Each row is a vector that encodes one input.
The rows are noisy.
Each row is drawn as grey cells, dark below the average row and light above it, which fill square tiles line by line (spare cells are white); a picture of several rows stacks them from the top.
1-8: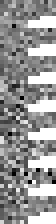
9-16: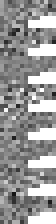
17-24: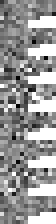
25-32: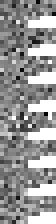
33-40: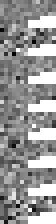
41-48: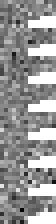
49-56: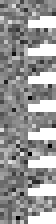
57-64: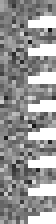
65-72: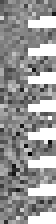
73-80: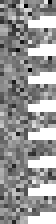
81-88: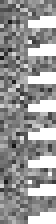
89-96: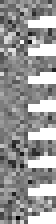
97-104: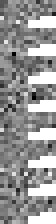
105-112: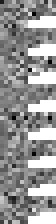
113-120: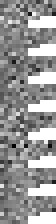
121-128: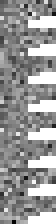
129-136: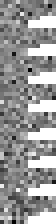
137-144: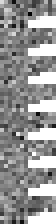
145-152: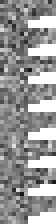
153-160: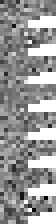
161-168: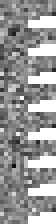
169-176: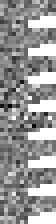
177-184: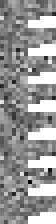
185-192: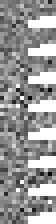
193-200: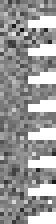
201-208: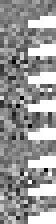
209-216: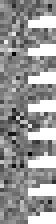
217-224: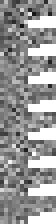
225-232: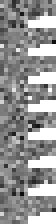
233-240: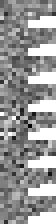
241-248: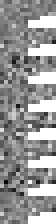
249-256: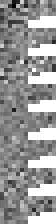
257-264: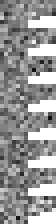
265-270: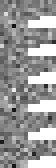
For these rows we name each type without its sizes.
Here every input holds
a label and a true/false value.
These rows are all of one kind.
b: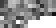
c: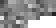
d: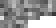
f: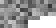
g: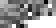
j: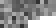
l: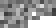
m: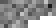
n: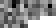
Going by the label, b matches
c, d and l.
